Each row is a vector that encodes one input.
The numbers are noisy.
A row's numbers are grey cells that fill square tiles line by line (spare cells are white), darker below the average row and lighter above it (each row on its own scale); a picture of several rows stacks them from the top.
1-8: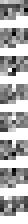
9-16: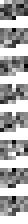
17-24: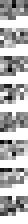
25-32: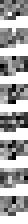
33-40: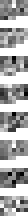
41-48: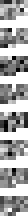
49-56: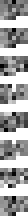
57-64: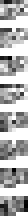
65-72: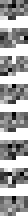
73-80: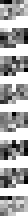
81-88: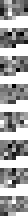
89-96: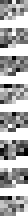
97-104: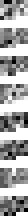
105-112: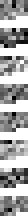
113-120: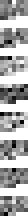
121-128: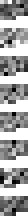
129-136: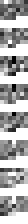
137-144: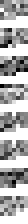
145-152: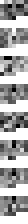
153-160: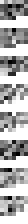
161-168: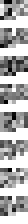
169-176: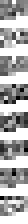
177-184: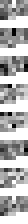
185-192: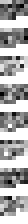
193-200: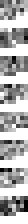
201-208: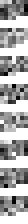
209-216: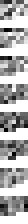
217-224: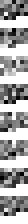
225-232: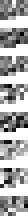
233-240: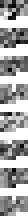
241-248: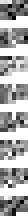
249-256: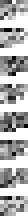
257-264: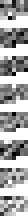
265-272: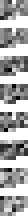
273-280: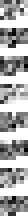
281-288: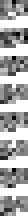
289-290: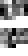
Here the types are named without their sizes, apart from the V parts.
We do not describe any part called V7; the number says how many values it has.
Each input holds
a list of items, each a true/false value and a value of V7.
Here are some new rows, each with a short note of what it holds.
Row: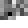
a list of one item
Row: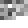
a list of one item
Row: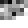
a list of one item
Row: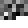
a list of two items
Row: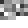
the empty list
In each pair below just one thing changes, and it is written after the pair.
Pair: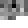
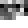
the true/false value in item 1 of the list
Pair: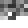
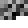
the true/false value in item 1 of the list
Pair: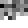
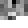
the value of V7 in item 2 of the list
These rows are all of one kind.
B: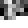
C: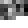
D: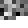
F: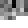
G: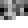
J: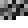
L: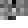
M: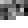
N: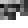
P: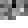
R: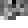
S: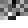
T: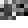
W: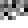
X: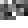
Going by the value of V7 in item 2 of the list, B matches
L, T, W and X.
